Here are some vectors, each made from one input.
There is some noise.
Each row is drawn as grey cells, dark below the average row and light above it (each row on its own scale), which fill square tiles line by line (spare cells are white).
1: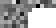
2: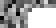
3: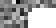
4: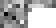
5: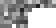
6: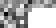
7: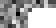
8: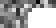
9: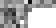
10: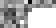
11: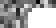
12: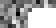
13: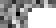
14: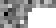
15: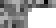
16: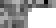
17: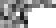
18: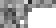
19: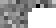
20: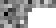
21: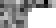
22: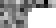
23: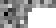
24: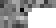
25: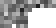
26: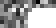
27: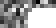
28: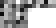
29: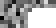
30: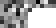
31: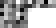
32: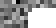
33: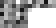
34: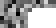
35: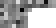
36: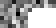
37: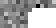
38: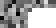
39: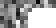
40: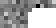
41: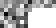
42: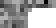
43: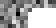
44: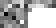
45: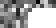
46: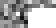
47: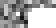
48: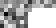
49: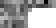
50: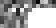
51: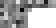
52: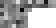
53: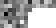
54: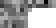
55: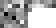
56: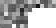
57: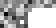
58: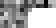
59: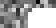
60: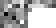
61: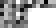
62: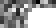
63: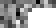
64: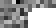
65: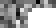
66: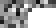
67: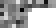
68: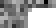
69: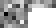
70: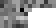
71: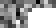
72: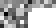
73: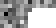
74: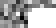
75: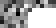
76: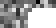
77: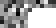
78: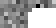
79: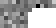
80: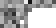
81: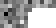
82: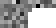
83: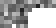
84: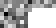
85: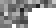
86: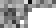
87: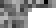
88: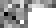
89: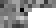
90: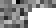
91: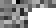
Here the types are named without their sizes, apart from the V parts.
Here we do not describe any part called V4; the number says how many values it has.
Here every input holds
either a point on a circle, or a point on a line and a true/false value, or a value of V4.
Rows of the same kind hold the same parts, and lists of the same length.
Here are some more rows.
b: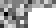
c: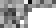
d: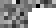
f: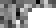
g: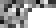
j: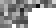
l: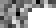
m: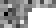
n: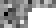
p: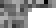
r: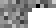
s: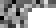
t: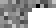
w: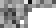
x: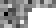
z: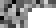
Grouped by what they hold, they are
b, c, m, n, w, x
d, j, p, r, t
f, g, l, s, z

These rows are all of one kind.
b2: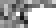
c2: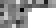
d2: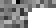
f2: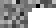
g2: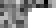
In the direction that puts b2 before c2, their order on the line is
b2, c2, g2, f2, d2.
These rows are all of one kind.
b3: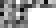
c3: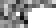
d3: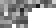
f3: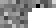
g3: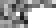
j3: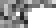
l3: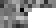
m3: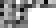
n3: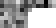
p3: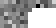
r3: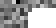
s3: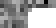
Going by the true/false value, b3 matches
l3, m3, n3 and s3.
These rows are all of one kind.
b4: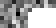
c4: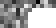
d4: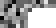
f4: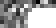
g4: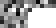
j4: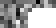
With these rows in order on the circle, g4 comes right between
d4 and f4.
